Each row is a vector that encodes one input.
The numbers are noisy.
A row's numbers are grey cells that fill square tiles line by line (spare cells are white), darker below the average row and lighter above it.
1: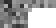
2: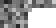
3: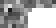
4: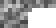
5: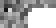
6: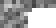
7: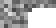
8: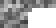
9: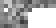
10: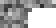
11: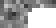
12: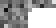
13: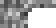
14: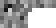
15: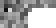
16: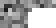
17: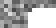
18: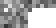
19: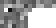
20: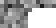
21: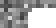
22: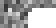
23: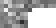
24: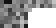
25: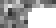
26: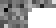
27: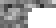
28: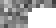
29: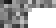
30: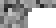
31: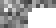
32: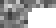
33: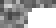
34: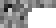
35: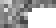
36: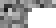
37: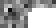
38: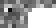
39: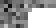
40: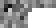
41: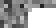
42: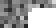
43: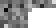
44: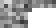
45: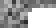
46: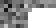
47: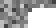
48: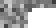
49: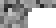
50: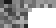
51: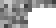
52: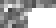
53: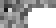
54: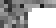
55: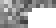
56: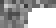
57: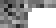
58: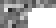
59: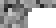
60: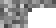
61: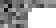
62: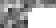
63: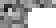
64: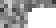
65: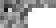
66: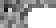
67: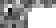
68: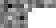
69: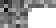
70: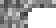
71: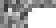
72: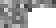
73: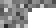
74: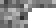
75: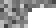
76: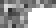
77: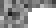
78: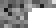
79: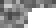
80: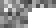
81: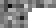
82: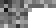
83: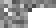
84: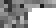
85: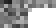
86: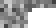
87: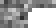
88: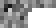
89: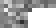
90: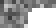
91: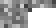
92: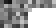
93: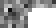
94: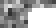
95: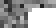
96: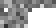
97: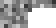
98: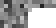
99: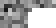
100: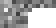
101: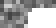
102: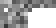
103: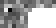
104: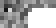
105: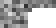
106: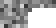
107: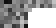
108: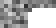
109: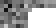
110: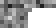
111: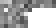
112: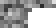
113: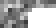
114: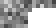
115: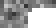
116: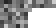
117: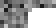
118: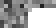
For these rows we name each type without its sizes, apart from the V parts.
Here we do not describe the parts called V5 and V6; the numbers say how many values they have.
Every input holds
a point on a line, together with either a true/false value and a value of V6, or a value of V5.
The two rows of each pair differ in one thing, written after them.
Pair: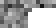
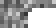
the value of V5
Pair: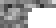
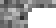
the value of V5
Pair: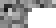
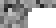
the value of V5
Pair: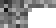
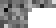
the value of V5
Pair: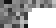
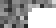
the value of V5
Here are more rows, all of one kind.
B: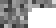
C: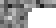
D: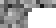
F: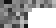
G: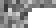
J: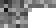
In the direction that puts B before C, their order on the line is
F, B, J, C, D, G.
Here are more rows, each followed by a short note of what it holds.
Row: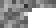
a point on a line, a true/false value and a value of V6
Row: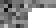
a point on a line and a value of V5
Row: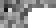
a point on a line and a value of V5
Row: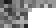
a point on a line and a value of V5
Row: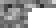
a point on a line and a value of V5
